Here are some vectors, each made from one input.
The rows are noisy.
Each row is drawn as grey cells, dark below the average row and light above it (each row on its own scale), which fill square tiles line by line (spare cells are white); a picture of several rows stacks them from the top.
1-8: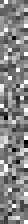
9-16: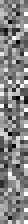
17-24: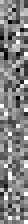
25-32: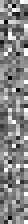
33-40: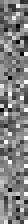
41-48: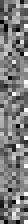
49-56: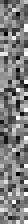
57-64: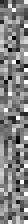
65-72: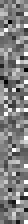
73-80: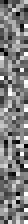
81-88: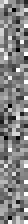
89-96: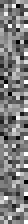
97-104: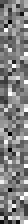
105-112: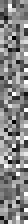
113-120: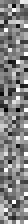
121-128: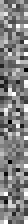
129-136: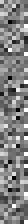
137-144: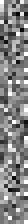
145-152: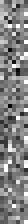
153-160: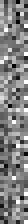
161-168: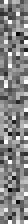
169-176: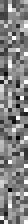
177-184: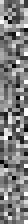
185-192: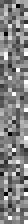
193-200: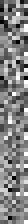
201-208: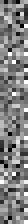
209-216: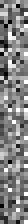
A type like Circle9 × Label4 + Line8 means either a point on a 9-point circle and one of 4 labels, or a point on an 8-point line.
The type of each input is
Bool × Line6 + Circle9 + Line5 × Line5.
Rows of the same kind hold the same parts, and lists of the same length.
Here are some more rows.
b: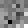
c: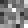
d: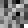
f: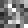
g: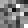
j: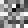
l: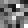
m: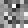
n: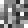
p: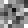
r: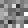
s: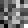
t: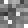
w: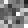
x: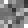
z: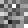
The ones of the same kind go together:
b, j, m, r, z
c, d, f, n
g, l, p, s, t, w, x

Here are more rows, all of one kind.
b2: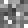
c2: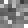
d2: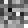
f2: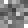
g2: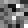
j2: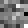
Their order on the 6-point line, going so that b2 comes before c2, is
d2, g2, f2, b2, c2, j2.
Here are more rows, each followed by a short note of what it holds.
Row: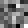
a point on a 6-point line and a true/false value
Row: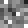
a point on a 6-point line and a true/false value
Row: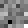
a point on each of two 5-point lines
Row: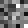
a point on a 6-point line and a true/false value
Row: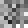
a point on each of two 5-point lines
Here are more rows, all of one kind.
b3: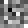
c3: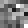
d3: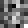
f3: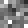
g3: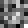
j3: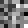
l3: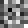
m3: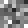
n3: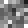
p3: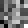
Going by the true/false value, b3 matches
f3, l3, m3 and n3.
